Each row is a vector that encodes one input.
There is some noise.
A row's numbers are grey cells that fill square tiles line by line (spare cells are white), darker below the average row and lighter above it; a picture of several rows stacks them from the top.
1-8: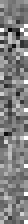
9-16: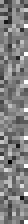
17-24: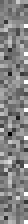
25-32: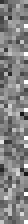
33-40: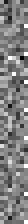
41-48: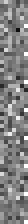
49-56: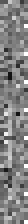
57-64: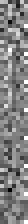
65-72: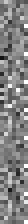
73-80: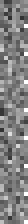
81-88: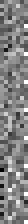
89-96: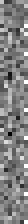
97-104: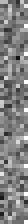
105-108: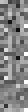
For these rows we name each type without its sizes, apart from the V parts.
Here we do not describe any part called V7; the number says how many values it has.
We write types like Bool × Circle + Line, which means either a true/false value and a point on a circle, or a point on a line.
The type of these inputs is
List(Line) × V7.
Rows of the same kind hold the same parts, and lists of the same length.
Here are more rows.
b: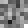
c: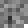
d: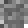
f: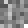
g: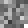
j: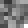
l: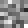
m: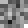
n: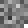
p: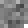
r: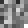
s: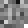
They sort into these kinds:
b, f, g, m, r, s
c, n
d, j, l, p

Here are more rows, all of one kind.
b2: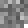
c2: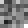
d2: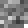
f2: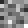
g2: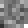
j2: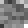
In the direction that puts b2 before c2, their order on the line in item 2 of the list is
d2, j2, b2, f2, g2, c2.
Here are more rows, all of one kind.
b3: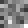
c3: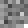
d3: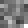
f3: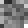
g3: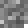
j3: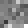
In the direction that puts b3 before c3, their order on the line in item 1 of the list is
f3, g3, d3, j3, b3, c3.
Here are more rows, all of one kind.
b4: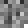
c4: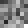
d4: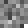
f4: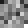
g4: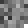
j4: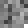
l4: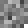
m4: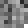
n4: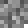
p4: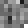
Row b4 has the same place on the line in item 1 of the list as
c4, f4 and n4.
